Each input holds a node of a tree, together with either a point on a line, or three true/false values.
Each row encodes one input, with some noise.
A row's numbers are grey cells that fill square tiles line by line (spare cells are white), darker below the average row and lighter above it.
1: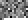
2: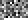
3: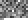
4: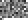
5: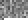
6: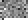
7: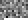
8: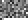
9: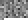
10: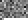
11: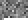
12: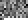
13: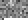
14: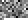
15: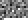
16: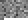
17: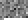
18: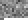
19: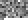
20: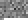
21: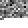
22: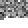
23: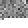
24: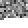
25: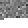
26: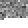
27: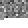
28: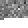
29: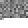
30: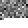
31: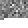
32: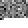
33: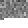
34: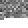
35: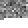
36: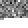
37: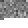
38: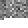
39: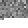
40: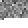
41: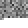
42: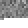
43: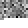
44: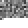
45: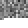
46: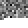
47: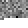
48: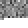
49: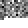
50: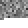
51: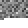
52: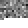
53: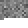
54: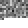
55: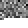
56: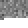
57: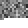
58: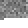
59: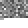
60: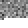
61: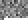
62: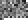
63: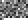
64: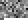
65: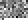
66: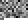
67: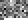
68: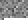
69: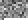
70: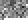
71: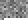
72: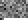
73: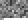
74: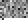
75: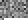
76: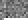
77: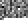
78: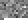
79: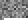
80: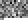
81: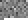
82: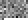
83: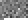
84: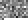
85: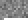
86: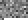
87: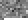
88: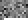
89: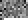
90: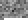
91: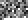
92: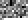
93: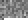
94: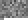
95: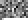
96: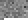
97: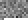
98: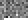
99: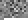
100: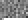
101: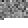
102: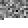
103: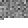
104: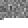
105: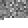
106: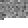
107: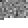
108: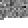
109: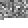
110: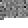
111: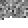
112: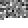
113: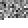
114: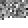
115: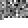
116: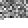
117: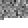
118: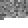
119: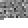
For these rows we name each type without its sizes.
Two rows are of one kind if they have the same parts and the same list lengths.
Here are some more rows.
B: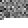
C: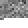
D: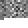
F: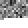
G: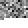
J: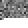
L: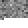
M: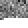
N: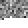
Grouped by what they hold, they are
B, D, F, J, L, N
C, G, M

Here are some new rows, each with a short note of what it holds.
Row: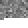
a node of a tree and three true/false values
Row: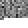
a node of a tree and three true/false values
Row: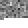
a point on a line and a node of a tree
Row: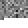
a node of a tree and three true/false values
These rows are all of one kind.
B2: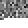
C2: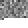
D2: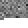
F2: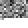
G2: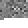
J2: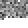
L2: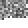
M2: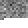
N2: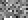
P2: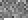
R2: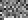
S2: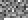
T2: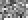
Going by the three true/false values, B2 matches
C2, L2, S2 and T2.
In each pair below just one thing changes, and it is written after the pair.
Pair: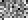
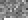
one of the three true/false values
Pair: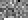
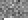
one of the three true/false values
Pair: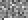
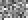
one of the three true/false values
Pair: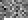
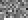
one of the three true/false values
